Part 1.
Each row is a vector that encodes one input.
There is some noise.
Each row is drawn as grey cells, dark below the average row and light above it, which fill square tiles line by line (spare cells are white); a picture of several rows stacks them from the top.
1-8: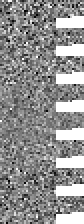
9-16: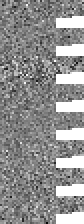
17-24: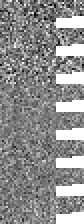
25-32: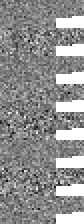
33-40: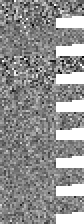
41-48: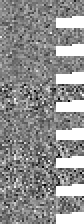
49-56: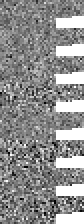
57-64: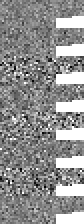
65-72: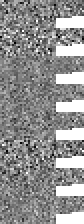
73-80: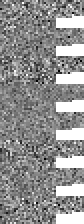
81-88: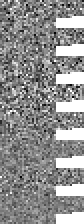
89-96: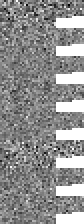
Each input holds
either one of 7 labels and three true/false values, or a point on a 7-point line.
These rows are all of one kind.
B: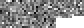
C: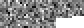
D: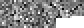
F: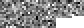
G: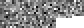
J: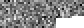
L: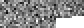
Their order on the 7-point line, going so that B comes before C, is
F, G, B, C, L, J, D.
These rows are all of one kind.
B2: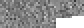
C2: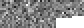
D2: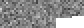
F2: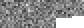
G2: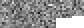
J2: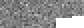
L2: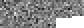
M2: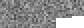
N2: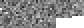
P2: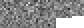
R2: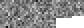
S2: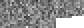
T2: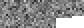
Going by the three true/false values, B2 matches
G2 and N2.
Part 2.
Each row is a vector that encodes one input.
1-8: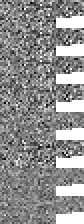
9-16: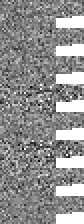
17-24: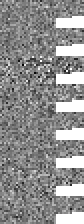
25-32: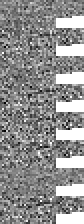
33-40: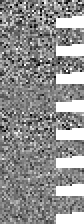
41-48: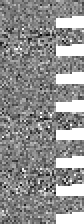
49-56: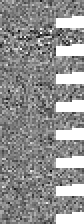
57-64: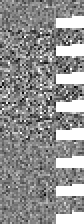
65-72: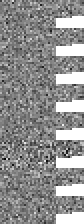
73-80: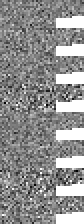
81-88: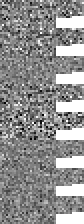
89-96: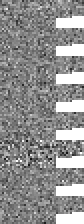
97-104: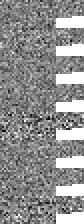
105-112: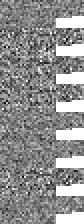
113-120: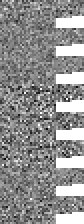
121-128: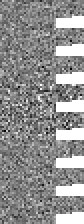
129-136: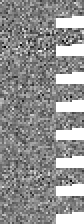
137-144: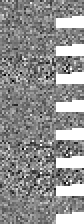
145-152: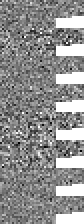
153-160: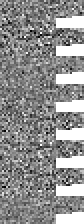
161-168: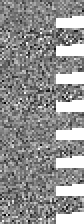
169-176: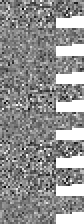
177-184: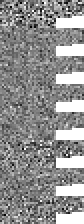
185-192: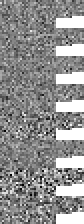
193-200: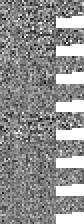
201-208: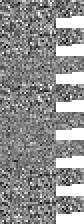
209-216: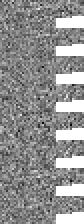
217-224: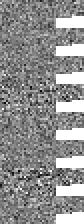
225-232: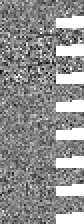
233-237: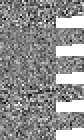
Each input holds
either a point on a 19-point circle and one of 7 labels, or a fixed value, or three true/false values.
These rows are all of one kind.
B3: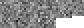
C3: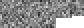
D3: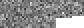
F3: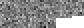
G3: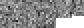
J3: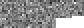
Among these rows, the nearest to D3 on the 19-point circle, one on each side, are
F3 and J3.
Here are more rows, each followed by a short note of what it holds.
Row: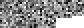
a fixed value
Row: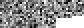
a fixed value
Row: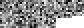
a fixed value
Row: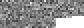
a point on a 19-point circle and one of 7 labels
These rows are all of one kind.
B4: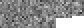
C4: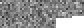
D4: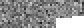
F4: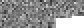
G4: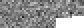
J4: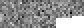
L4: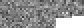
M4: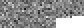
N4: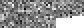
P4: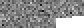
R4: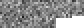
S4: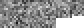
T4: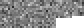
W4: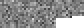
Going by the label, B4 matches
C4, G4, L4 and R4.
